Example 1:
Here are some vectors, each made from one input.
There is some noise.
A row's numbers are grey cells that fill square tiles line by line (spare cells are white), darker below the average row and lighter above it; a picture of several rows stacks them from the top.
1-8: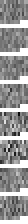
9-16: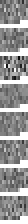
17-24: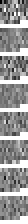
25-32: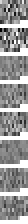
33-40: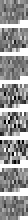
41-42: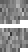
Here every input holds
a node of a 7-node tree.
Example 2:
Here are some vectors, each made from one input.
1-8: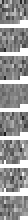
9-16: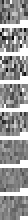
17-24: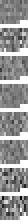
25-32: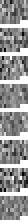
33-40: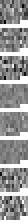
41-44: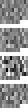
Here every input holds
a node of an 8-node tree.
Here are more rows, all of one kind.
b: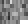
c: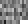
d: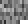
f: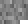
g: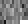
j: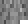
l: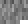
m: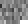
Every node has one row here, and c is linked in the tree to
f.
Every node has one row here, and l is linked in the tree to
g.
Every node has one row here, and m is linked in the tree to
d and j.
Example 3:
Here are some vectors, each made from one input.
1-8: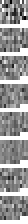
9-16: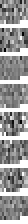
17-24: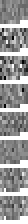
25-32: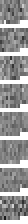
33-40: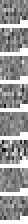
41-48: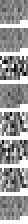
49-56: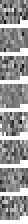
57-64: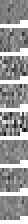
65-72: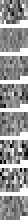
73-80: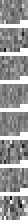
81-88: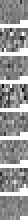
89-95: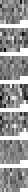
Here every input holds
either a fixed value, or a node of a 9-node tree.
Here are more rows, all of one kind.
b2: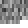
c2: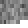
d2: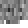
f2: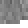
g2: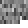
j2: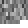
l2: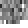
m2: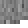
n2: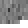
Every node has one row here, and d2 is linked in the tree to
f2 and n2.
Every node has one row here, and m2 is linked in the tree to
j2.
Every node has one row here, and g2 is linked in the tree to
f2 and l2.
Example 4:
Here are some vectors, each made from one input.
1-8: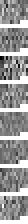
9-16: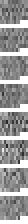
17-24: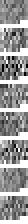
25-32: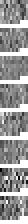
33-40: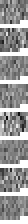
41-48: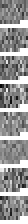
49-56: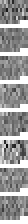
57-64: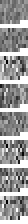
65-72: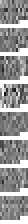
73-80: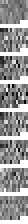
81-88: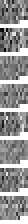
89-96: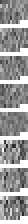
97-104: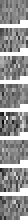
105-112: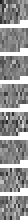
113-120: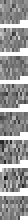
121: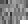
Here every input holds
four true/false values.
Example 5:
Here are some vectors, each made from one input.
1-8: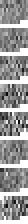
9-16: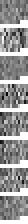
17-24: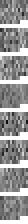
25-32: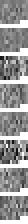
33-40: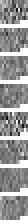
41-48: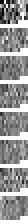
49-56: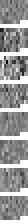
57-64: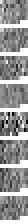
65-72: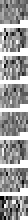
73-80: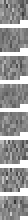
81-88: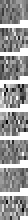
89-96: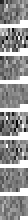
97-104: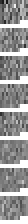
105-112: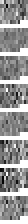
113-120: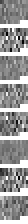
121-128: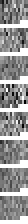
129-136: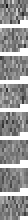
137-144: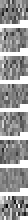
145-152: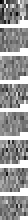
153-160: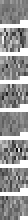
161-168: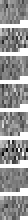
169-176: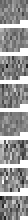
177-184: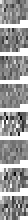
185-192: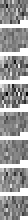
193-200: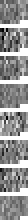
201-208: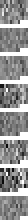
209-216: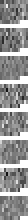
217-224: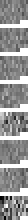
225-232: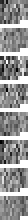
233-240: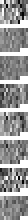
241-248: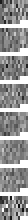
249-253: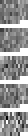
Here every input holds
a point on a 13-point circle.
